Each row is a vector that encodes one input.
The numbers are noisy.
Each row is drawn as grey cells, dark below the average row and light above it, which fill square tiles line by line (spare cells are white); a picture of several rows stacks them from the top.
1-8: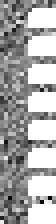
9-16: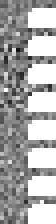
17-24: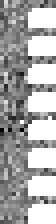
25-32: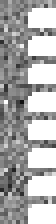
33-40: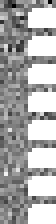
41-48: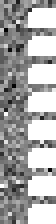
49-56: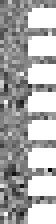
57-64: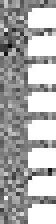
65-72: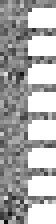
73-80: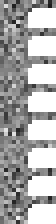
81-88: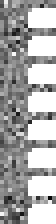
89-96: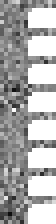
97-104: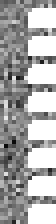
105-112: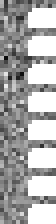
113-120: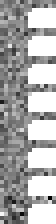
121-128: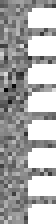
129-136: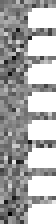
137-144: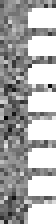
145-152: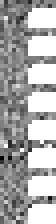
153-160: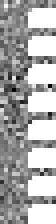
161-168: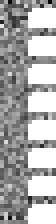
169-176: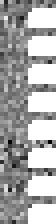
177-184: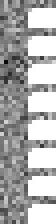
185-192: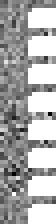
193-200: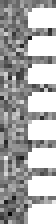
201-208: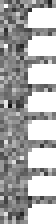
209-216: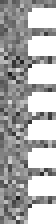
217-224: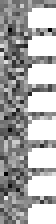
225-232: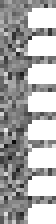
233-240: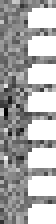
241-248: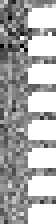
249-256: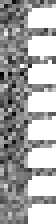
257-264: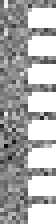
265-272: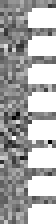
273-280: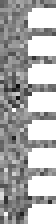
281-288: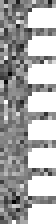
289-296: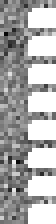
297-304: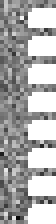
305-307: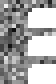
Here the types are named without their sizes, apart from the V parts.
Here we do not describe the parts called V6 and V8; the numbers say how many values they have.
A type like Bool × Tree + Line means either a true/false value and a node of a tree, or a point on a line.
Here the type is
Line × (Line × V8 + V6).
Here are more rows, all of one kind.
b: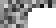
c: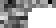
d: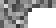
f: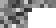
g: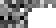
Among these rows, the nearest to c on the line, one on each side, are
d and f.
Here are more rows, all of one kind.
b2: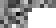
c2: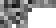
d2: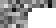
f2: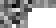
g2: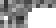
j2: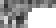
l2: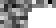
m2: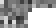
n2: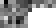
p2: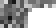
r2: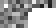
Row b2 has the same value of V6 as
c2 and f2.
